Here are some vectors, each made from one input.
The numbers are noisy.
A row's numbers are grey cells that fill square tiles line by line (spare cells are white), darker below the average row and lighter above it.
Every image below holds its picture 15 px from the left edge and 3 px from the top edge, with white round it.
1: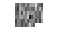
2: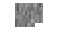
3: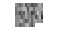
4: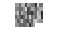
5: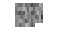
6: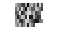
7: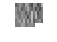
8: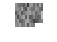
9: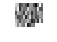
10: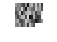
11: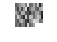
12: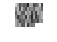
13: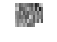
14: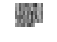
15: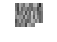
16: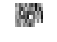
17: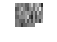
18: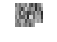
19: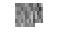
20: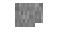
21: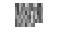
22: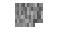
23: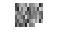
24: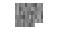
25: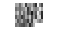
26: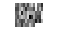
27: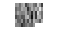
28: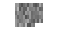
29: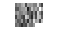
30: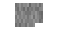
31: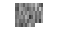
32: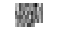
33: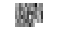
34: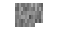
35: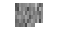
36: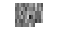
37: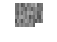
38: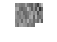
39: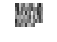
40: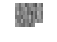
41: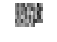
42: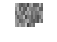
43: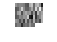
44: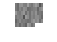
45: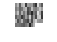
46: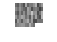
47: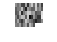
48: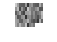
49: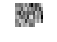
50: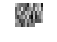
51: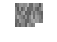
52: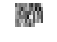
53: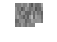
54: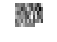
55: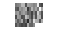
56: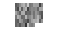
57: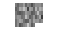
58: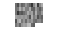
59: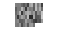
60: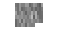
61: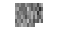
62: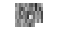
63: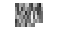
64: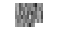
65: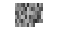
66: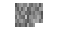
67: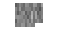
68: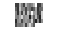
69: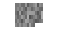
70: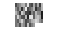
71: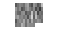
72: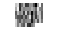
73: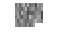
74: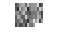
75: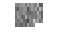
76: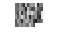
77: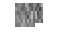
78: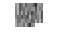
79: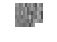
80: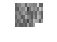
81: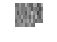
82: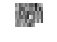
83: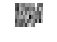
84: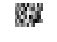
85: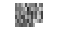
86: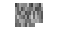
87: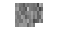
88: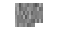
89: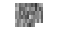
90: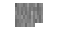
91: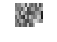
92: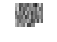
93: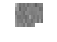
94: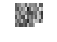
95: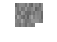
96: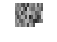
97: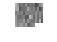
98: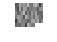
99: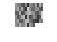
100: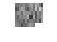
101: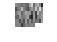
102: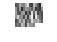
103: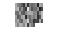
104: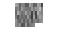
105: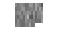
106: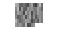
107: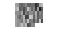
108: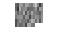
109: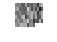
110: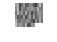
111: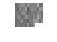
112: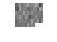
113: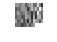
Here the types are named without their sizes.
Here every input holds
either a fixed value, or two labels.
